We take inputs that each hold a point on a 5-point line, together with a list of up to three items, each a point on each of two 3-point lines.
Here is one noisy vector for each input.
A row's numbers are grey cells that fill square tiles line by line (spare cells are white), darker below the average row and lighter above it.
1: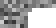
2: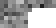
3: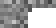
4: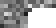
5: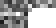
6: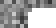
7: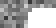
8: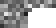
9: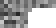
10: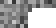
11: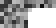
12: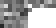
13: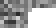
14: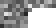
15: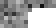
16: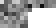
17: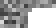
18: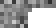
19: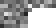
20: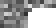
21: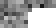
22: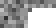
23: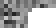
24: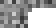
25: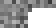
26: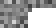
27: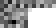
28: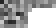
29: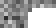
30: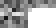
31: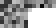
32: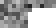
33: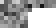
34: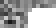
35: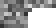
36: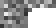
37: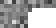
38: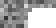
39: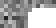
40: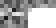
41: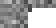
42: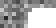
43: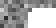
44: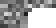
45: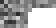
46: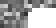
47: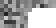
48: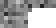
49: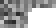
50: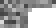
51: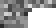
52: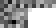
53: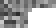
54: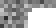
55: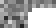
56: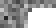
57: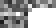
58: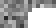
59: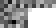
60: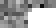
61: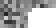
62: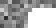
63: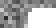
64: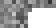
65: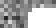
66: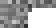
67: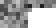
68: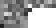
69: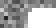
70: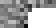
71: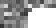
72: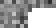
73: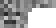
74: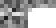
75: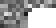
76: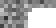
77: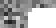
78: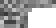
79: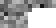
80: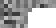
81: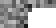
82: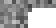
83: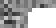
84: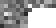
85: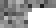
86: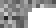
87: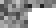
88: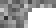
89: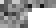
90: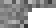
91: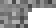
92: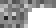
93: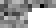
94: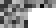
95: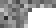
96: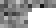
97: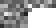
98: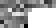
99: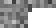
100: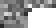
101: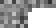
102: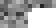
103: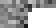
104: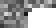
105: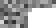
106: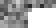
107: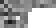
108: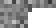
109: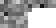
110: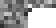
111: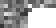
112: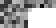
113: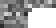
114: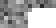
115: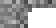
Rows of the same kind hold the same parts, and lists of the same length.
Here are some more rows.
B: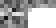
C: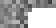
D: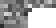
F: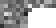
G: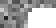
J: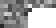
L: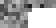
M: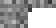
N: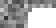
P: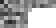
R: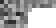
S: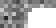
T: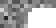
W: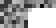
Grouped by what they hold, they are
B, W
C, R, S
D, F, G, J, M, N, P, T
L

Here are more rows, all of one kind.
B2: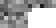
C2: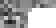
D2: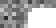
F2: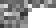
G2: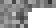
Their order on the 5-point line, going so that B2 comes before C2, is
F2, D2, G2, B2, C2.
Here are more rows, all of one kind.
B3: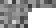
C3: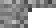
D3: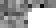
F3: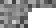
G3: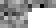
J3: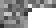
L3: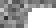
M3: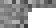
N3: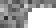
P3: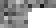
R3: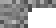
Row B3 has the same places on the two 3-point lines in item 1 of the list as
F3, N3 and P3.
